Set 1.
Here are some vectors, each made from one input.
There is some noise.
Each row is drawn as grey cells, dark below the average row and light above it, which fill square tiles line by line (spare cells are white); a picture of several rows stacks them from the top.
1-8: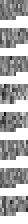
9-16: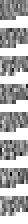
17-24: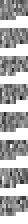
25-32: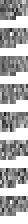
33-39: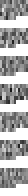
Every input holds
a point on a 7-point line.
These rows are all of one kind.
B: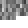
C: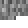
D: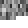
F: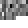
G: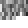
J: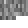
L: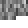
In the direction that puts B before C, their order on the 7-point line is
D, B, C, J, L, F, G.
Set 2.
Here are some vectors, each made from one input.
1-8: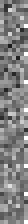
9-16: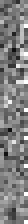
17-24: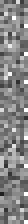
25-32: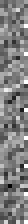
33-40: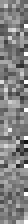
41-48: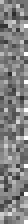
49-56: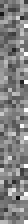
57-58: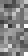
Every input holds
one of 8 labels.
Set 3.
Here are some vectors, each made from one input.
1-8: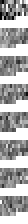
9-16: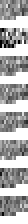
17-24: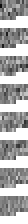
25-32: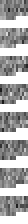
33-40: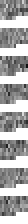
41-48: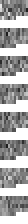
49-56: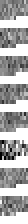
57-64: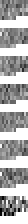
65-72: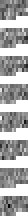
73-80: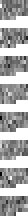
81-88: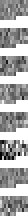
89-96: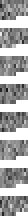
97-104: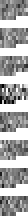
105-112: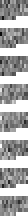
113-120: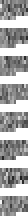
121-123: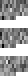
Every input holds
either a fixed value, or four true/false values.
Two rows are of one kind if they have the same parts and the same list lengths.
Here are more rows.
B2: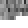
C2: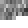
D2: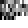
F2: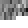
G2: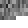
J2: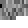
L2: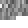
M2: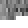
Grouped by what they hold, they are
B2, C2, F2, G2, J2, L2, M2
D2

